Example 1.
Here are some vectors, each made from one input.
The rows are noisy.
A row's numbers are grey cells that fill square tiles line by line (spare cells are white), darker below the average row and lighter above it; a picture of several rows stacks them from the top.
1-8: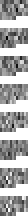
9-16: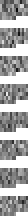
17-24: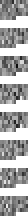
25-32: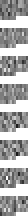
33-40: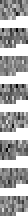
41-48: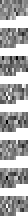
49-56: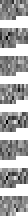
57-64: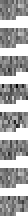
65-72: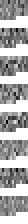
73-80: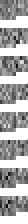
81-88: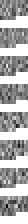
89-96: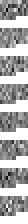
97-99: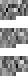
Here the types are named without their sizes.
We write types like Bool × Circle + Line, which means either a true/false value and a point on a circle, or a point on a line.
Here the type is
Line + Tree.
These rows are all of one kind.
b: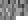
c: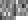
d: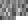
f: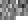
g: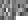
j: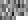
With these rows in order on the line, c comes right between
d and f.
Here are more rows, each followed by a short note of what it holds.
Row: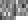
a point on a line
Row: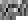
a node of a tree
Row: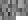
a node of a tree
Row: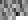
a node of a tree
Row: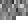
a node of a tree
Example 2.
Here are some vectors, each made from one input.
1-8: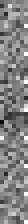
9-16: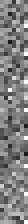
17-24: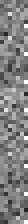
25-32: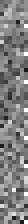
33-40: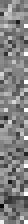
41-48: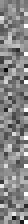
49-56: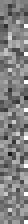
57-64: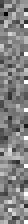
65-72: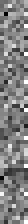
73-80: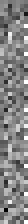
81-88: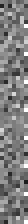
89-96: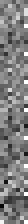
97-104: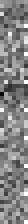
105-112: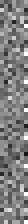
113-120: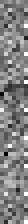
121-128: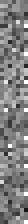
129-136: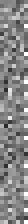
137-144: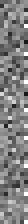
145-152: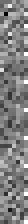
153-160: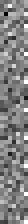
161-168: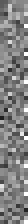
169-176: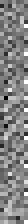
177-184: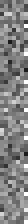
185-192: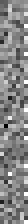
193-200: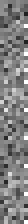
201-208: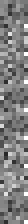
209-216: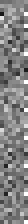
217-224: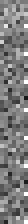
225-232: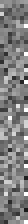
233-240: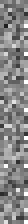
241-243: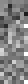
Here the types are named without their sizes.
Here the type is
List(Line).
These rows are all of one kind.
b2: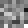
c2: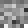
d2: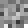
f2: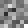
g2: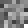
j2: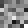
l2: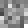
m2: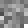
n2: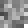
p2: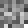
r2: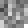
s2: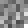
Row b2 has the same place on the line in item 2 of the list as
c2 and d2.
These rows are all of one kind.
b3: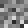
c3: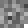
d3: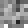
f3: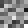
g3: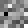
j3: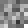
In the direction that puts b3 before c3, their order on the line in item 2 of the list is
g3, j3, b3, f3, d3, c3.
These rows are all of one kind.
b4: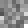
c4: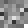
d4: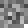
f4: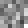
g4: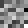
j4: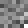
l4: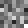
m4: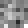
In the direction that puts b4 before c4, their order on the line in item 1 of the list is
m4, f4, b4, c4, d4, l4, j4, g4.
